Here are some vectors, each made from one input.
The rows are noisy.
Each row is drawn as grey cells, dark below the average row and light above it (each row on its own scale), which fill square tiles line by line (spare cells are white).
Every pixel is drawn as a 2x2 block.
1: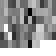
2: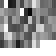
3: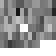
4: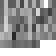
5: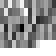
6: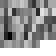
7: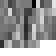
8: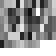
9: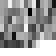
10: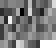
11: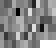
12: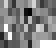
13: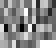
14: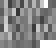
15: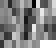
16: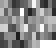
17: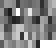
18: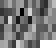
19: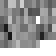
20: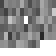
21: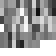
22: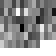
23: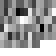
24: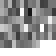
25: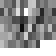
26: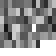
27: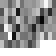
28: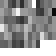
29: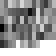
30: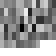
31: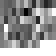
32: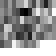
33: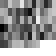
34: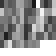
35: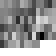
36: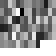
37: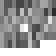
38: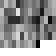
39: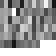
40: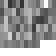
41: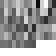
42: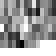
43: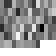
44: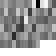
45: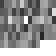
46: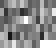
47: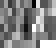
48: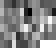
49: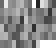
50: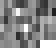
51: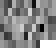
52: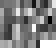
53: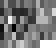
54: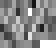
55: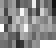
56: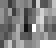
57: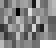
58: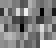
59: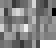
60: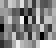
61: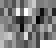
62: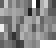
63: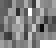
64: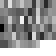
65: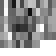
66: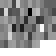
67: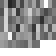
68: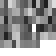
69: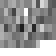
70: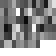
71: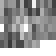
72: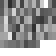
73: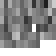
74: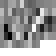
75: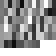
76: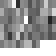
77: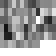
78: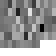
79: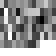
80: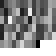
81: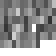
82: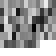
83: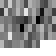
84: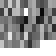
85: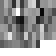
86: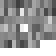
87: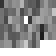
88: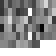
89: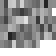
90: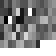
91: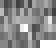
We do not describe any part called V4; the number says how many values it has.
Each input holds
a true/false value and a value of V4, together with either one of 5 labels, or a point on a 5-point line.
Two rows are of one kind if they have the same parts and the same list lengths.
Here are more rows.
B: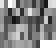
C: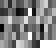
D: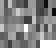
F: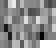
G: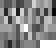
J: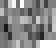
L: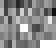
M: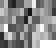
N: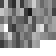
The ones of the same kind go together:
B, C, F, J
D, G, L, M, N

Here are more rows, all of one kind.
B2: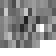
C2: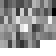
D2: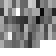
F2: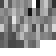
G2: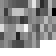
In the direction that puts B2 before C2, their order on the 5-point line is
B2, D2, F2, G2, C2.
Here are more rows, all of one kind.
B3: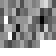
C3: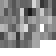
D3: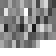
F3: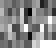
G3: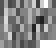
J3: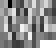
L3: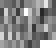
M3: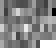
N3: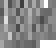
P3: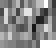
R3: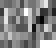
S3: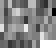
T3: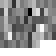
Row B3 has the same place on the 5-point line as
G3, N3 and T3.
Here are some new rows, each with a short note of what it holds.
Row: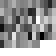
one of 5 labels, a true/false value and a value of V4
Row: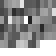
one of 5 labels, a true/false value and a value of V4
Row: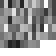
a point on a 5-point line, a true/false value and a value of V4
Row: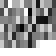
a point on a 5-point line, a true/false value and a value of V4
